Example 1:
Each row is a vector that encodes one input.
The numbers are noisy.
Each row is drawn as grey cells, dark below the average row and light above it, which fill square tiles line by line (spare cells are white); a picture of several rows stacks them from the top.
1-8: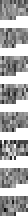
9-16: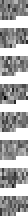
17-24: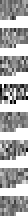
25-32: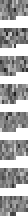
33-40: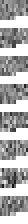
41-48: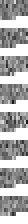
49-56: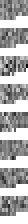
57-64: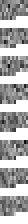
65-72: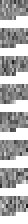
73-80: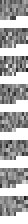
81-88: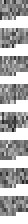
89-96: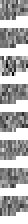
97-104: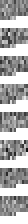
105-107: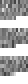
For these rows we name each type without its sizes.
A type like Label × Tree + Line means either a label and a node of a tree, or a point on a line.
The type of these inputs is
(Bool × Bool × Bool × Bool + Unit) × Line.
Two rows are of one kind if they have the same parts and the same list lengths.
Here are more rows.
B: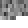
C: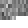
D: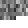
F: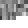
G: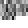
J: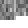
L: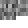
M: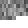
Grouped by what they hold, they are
B, G
C, D, F, J, L, M

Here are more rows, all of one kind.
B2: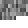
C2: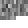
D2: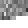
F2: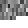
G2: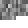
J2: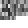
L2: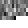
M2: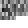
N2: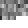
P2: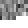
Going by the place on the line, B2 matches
C2, G2, J2 and M2.
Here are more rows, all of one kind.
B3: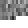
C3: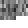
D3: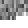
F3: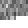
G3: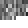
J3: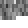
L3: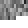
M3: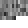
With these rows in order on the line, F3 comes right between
G3 and L3.
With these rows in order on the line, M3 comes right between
B3 and J3.
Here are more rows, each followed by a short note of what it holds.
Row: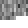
a point on a line and four true/false values
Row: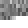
a point on a line and four true/false values
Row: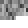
a point on a line
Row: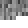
a point on a line
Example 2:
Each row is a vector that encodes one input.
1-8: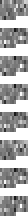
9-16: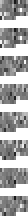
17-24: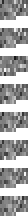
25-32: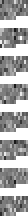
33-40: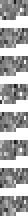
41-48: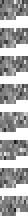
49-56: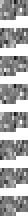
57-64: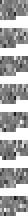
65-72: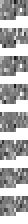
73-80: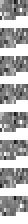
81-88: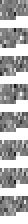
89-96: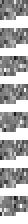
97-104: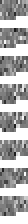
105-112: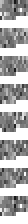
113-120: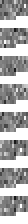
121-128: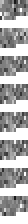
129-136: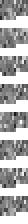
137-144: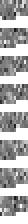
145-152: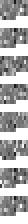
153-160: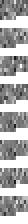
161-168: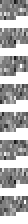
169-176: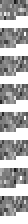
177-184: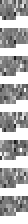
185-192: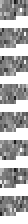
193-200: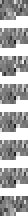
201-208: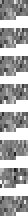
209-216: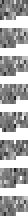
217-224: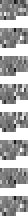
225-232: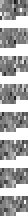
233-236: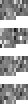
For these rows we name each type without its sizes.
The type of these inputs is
Bool × Bool × Bool + Tree.
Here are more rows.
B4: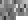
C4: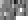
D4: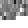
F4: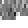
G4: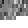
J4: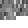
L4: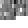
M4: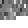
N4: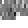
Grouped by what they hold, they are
B4, C4, D4, F4, L4, N4
G4, J4, M4

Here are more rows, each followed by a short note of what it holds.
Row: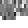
three true/false values
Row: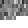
a node of a tree
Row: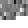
three true/false values
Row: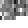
three true/false values
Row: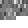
a node of a tree
